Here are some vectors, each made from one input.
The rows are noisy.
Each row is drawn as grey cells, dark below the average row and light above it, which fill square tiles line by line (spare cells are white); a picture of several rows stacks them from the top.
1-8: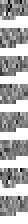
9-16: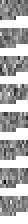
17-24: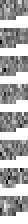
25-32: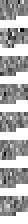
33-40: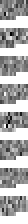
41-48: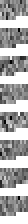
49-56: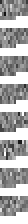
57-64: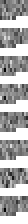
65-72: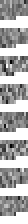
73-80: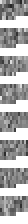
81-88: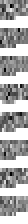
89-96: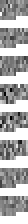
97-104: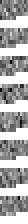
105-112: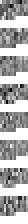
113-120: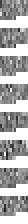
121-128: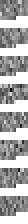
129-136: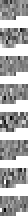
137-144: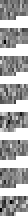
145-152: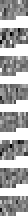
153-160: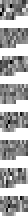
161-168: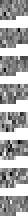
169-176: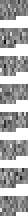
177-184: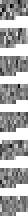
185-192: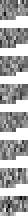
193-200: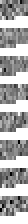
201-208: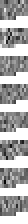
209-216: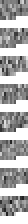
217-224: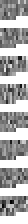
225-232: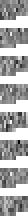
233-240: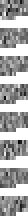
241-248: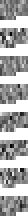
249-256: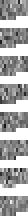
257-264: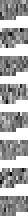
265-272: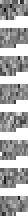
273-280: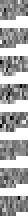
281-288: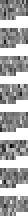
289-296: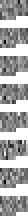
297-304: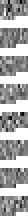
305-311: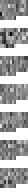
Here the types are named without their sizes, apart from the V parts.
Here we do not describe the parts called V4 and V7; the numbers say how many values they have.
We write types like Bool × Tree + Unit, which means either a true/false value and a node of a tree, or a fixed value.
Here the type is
((Bool × Bool × Bool + Unit) × Line + V4) × Label × (Line + V7).
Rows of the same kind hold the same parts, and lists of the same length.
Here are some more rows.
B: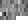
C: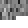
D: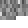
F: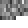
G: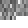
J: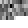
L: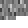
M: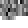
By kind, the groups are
B, D
C, F
G
J
L
M

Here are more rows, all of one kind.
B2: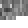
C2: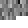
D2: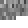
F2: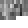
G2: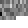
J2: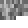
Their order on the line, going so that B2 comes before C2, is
G2, D2, B2, C2, F2, J2.
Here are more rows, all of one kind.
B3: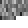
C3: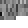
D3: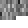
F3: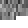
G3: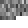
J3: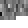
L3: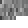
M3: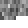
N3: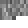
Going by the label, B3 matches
G3 and N3.
